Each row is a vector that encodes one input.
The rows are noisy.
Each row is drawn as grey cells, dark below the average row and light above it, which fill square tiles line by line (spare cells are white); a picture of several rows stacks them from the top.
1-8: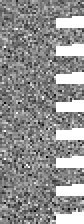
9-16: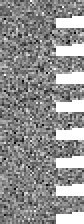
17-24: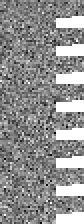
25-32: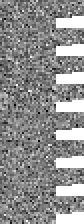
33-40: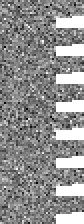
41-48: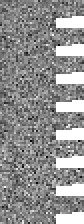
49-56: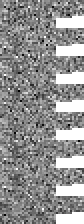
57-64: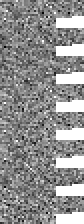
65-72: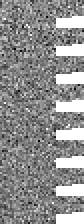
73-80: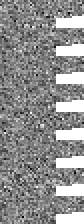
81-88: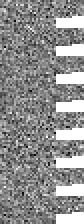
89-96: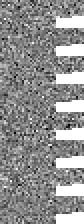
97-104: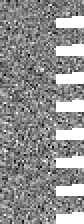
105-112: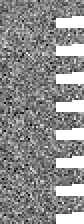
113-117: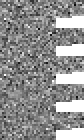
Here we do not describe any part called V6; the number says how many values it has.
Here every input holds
a true/false value, together with either a point on a 5-point line, or a value of V6.
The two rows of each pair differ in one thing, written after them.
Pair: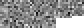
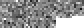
the value of V6
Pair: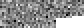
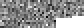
the value of V6
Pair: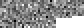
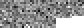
the true/false value
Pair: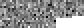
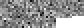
the true/false value
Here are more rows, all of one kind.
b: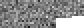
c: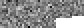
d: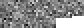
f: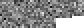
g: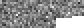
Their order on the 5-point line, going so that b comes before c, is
g, d, b, f, c.
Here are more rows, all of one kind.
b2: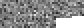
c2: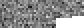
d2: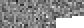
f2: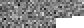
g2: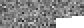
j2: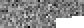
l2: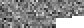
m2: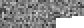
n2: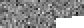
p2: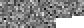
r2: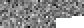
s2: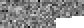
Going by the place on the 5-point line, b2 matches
c2, d2, l2 and m2.
